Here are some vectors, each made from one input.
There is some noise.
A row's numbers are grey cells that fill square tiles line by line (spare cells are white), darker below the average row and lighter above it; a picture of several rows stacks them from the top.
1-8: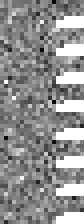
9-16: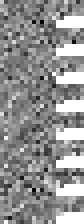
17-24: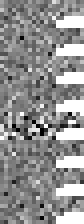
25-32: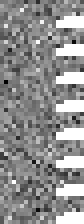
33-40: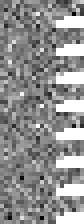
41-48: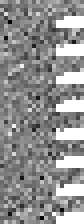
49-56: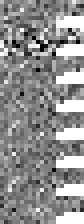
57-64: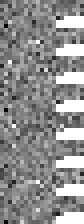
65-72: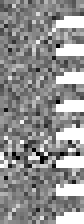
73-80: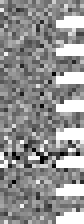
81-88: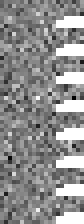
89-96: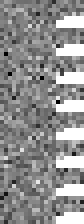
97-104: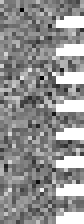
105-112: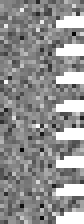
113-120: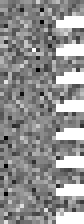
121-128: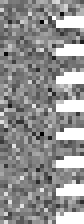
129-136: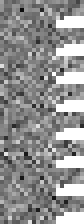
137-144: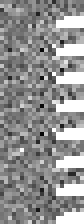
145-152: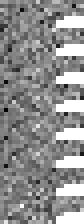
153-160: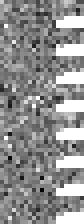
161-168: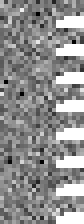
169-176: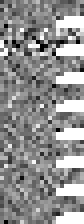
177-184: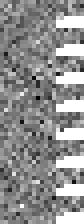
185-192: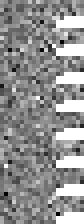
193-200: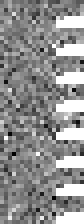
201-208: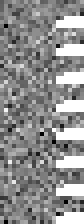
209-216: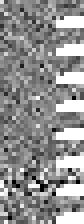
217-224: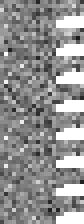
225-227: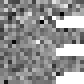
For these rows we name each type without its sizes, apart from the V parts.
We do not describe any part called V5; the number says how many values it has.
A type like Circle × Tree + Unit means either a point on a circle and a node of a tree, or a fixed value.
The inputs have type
(Bool × Bool × Bool + V5) × Circle + Unit.
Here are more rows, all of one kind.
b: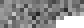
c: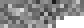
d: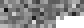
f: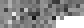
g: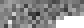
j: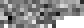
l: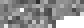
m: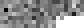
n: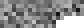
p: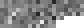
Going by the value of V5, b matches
d, f, g and m.
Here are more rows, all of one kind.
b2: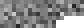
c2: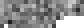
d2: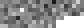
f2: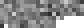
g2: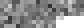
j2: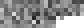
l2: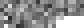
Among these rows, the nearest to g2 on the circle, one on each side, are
b2 and l2.
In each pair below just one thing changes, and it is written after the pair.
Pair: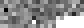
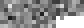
the place on the circle
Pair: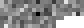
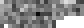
the value of V5
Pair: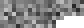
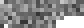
the place on the circle
